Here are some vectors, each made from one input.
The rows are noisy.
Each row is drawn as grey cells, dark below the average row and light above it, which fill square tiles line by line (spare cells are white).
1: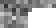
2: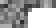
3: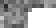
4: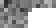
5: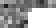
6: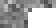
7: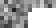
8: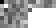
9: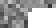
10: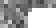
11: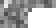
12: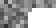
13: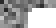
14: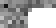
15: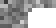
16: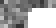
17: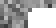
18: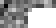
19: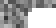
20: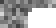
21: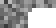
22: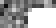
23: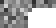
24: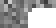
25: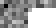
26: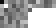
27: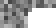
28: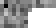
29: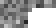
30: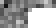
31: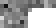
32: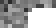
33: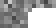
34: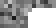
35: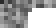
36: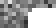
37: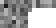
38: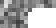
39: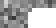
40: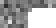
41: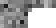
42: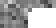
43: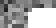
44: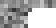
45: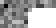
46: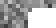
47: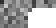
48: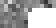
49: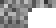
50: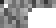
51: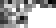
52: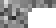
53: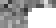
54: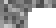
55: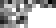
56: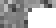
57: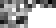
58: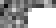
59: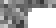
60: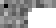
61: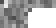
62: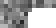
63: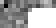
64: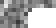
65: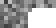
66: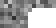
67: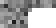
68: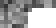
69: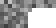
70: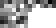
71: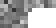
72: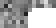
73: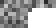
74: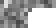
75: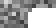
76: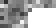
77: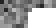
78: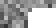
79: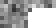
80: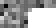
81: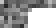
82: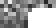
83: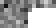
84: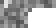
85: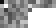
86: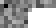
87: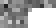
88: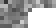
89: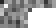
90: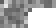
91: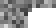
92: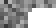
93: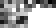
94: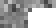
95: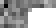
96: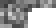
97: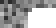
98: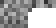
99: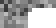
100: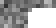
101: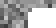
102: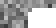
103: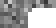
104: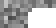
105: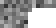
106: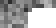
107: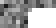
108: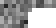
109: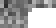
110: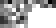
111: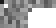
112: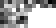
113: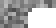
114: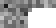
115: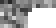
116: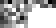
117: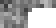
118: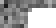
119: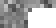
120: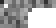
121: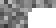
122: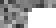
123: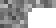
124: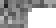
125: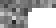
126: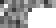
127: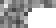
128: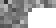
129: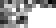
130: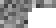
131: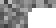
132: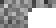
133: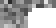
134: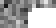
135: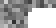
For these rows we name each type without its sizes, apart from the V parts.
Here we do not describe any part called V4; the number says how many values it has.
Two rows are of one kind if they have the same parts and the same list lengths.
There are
3 kinds of row.
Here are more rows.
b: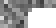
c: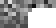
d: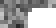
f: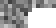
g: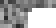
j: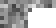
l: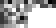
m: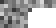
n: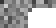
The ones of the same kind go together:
b, d, f, g
c, j, m, n
l

